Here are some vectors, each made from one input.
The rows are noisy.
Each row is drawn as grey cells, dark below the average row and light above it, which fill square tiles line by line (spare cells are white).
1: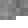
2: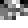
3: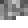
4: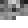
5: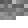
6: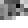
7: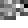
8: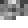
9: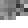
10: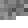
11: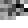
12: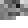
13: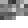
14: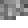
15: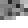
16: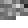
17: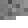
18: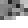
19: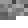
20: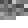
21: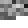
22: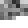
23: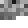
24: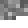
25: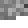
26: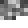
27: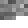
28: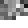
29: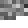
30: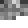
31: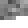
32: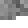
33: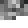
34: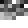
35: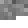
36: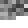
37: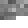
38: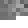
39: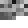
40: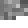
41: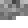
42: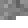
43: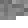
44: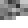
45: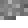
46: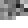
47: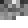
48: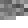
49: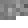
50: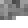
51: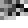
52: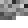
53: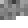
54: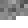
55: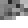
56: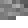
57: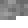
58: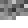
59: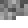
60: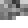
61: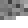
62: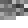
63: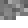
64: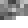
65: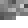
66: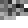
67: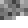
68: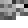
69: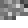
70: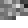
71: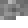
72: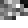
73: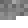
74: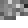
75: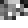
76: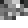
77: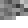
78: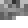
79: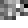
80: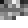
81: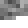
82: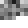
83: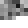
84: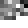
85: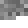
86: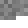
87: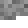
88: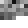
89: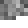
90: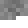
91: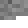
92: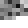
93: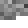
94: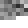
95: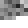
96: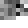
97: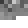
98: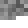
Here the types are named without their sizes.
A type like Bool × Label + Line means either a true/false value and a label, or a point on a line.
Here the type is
(Circle + Line) × Line.
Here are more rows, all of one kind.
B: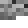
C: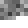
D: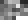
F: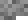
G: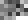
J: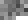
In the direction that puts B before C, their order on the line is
F, B, G, D, J, C.
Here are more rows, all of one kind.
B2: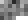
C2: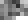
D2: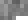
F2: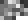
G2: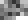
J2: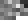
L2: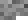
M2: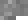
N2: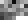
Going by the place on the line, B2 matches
F2 and N2.
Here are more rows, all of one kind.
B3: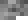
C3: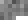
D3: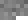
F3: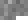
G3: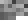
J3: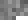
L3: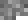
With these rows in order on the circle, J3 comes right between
D3 and G3.
